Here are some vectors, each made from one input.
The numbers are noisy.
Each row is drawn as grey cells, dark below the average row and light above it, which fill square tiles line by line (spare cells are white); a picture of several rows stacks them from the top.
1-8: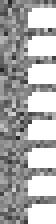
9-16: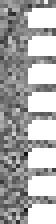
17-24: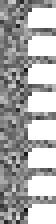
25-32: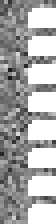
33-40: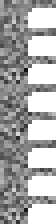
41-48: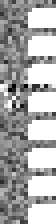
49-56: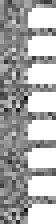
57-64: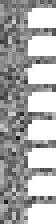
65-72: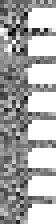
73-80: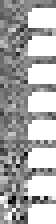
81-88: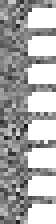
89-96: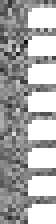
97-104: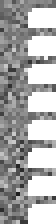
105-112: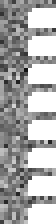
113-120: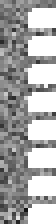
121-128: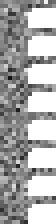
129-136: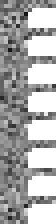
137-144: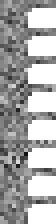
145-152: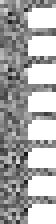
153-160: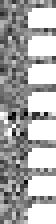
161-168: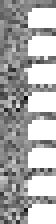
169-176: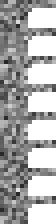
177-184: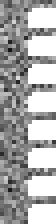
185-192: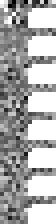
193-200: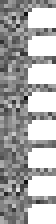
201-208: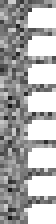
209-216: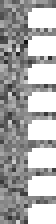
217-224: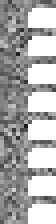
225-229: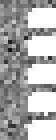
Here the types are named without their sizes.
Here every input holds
a list of points on a line.
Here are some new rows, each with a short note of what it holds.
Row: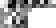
the empty list
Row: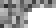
a list of three items
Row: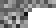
a list of one item
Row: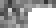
a list of three items
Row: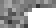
a list of two items
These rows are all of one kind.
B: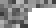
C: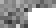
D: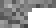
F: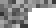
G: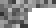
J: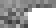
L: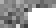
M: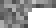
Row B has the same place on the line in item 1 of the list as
F and G.
